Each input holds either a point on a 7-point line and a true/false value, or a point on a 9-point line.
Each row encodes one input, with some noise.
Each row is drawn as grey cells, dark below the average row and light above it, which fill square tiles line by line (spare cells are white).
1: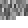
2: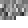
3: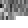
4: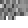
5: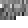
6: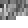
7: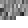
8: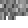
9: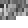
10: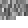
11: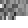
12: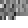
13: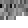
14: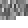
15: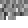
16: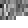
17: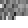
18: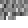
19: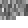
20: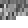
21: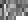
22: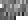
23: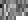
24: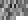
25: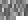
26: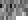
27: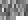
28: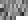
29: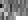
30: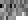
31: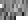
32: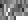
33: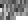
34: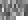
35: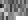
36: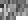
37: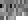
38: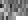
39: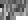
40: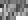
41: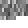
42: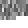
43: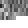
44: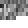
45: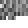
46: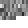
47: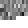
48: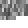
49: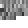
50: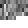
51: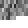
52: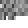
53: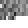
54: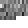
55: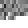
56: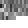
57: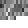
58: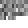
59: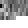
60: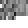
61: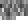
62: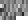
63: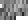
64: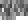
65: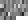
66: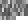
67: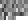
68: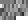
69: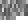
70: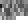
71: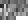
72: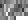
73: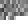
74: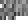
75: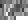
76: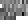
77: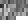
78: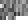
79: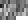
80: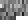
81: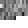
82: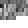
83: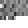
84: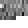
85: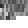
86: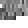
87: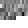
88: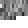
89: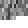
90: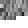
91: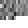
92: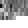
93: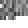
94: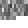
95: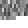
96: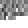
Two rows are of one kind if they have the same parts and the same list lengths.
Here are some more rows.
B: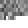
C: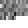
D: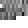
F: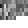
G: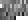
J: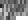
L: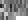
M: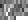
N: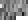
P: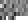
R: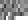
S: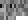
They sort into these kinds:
B, C, D, G, N, P, R
F, J, L, M, S

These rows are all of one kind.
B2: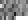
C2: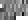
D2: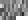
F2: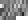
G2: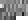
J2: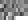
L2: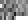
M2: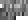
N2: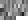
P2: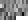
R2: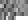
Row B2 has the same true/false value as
J2, L2 and R2.
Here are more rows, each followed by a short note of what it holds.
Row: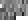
a point on a 7-point line and a true/false value
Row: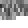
a point on a 9-point line
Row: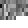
a point on a 9-point line
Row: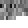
a point on a 9-point line
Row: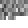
a point on a 7-point line and a true/false value
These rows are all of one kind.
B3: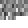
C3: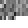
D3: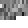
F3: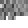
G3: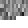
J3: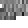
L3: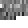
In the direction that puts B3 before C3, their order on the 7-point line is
B3, G3, F3, D3, J3, C3, L3.
